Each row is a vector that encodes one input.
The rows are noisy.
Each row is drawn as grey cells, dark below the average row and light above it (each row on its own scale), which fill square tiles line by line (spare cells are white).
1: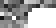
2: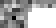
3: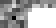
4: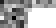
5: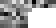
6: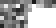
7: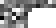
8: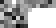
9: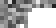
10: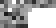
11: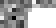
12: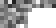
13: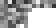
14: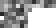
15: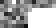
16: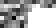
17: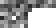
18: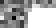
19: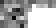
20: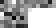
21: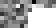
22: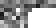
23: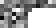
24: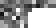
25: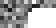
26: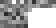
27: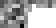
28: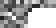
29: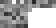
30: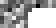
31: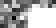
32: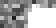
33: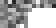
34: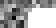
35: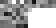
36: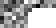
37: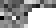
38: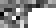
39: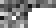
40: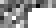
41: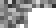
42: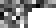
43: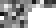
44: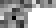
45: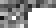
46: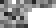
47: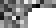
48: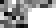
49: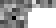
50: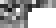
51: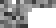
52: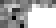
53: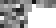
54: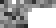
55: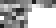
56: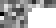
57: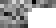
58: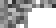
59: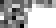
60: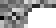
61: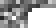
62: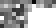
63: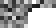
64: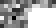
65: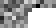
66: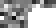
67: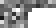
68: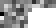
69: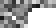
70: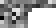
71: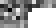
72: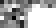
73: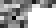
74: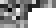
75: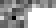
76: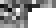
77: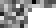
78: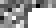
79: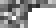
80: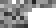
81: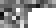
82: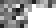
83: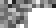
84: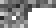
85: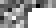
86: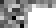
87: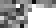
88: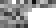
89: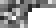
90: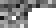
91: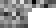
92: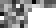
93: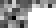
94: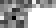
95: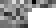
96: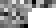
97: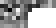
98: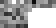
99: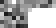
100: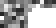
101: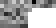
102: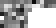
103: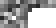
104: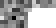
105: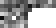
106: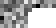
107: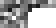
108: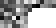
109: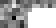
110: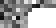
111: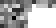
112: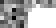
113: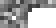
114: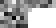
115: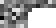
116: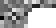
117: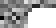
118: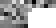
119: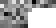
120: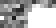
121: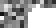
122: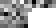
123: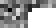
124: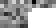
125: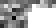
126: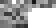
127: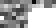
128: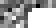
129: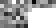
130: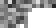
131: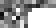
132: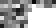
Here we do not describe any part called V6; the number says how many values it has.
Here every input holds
either a true/false value and a value of V6, or a list of up to two points on a 5-point line.
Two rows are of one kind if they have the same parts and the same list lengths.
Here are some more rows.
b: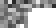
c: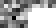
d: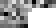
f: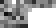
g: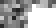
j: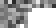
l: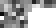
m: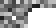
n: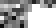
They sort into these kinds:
b, j
c, g, l, n
d, f
m

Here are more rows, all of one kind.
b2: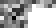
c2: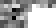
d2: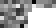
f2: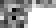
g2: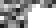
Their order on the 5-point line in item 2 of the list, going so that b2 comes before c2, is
d2, f2, b2, c2, g2.
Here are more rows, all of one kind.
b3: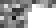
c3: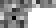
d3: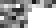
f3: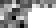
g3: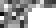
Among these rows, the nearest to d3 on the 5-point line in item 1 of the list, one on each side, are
b3 and g3.
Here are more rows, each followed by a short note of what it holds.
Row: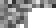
the empty list
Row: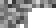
the empty list
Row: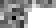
a list of two items
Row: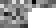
a list of one item
